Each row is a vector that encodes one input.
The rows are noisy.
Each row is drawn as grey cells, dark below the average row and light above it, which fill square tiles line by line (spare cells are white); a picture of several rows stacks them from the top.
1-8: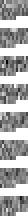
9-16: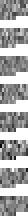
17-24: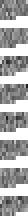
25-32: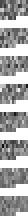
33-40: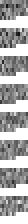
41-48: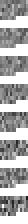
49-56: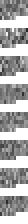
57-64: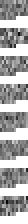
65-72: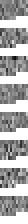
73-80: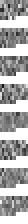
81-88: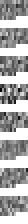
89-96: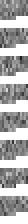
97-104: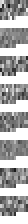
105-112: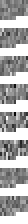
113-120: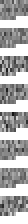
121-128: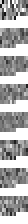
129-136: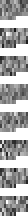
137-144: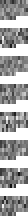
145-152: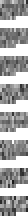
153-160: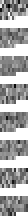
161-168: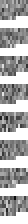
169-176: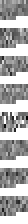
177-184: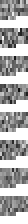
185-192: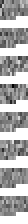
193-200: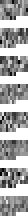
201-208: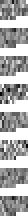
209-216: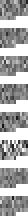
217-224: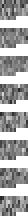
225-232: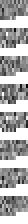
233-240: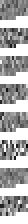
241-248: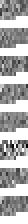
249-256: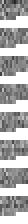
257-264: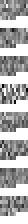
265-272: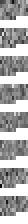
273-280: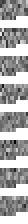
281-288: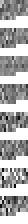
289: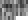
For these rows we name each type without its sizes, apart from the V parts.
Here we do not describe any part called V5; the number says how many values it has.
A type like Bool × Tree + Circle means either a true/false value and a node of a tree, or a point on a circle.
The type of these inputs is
List((Label + Line) × V5).
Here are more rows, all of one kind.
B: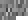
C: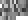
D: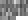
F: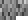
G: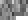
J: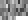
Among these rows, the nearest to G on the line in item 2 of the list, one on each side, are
B and D.
